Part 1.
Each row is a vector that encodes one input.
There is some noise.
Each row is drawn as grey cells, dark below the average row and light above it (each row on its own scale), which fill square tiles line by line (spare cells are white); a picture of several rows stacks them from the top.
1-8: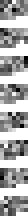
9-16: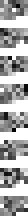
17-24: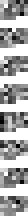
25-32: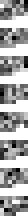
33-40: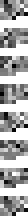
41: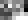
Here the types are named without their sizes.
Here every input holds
a label.
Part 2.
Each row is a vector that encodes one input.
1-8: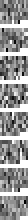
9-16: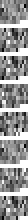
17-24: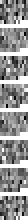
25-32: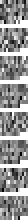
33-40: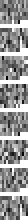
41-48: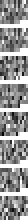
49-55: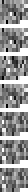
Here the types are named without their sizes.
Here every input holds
a label.
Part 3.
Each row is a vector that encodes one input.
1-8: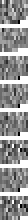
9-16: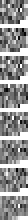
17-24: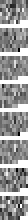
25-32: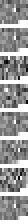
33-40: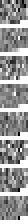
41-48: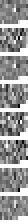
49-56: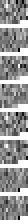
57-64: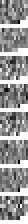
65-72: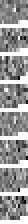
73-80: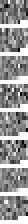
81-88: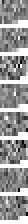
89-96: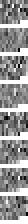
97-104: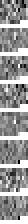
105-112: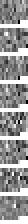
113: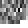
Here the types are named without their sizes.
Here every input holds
either a point on a circle, or a fixed value.
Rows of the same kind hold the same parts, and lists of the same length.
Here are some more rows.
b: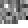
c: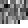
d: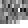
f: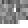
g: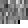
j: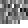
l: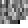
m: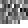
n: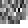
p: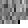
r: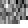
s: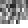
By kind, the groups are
b, c, d, f, g, j, l, m, n, p, r
s

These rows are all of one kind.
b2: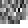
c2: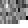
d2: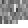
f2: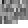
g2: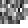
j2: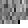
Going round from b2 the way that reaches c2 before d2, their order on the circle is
b2, c2, d2, f2, j2, g2.
